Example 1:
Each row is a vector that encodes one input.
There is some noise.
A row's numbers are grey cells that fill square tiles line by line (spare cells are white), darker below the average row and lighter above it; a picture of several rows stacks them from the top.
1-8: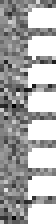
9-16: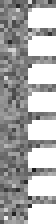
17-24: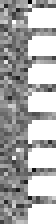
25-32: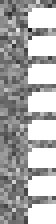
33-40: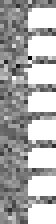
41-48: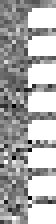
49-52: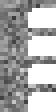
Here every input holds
a node of a 9-node tree.
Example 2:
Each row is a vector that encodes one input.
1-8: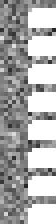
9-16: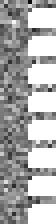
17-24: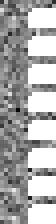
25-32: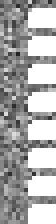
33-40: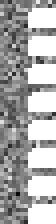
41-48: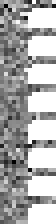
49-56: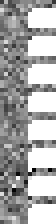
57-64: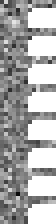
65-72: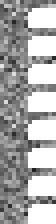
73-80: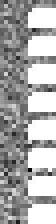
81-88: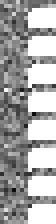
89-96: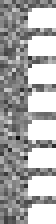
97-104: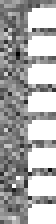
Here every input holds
a node of a 15-node tree.
